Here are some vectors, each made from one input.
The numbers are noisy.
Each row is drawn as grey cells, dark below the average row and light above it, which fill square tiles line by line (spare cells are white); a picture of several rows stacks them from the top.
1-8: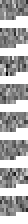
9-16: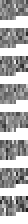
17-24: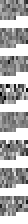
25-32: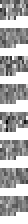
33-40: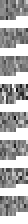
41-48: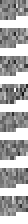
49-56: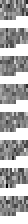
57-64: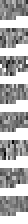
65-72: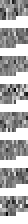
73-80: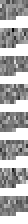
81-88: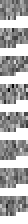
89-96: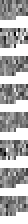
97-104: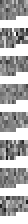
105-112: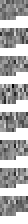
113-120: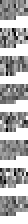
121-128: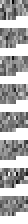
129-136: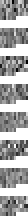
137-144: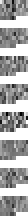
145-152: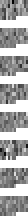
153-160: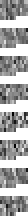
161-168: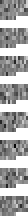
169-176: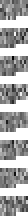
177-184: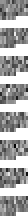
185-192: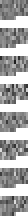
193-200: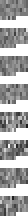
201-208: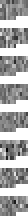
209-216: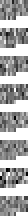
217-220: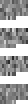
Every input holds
either four true/false values, or a list of up to three points on a 5-point line.
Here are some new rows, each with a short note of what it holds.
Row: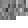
a list of three items
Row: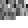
a list of one item
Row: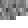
a list of three items
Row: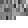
a list of one item
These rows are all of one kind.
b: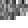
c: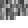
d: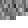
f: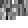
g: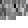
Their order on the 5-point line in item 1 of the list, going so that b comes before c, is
f, b, c, d, g.
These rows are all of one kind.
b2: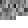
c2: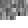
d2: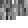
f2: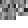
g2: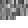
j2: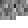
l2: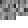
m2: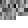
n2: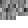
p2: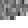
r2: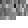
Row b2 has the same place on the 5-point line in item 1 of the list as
j2 and p2.
